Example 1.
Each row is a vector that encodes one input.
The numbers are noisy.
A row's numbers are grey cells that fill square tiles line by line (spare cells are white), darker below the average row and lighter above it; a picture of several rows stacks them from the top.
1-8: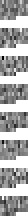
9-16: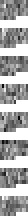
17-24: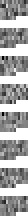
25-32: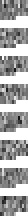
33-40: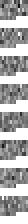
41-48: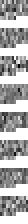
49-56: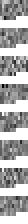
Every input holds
either a fixed value, or four true/false values.
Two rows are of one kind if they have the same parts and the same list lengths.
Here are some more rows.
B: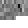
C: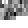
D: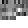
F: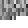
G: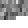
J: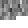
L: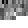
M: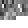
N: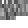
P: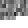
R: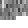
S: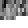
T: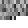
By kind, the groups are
B, C, D, G, J, L, M, N, P, R, S
F, T

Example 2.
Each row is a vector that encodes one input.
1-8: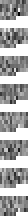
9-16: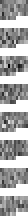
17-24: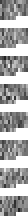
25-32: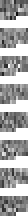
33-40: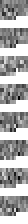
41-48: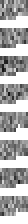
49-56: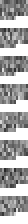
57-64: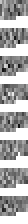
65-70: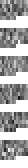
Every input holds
four true/false values.
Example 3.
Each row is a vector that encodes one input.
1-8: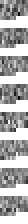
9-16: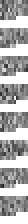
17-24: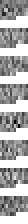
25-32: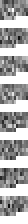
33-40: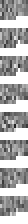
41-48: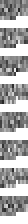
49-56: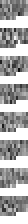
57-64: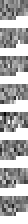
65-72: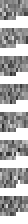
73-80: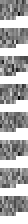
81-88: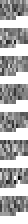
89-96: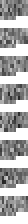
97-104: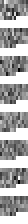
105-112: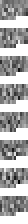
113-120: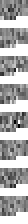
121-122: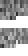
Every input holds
four true/false values.
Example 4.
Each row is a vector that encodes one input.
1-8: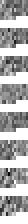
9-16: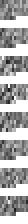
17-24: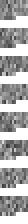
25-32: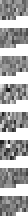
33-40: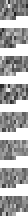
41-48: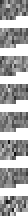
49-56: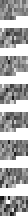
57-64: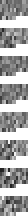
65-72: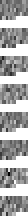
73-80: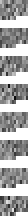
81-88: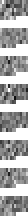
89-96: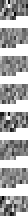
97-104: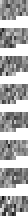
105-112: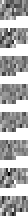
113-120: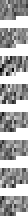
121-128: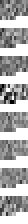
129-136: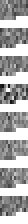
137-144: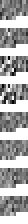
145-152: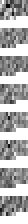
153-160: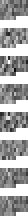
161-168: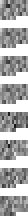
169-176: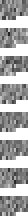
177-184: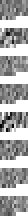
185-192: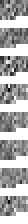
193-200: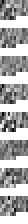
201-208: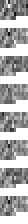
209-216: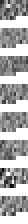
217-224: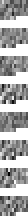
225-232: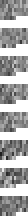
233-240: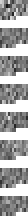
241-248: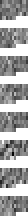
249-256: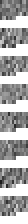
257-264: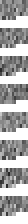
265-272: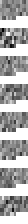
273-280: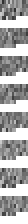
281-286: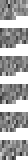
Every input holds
three true/false values.
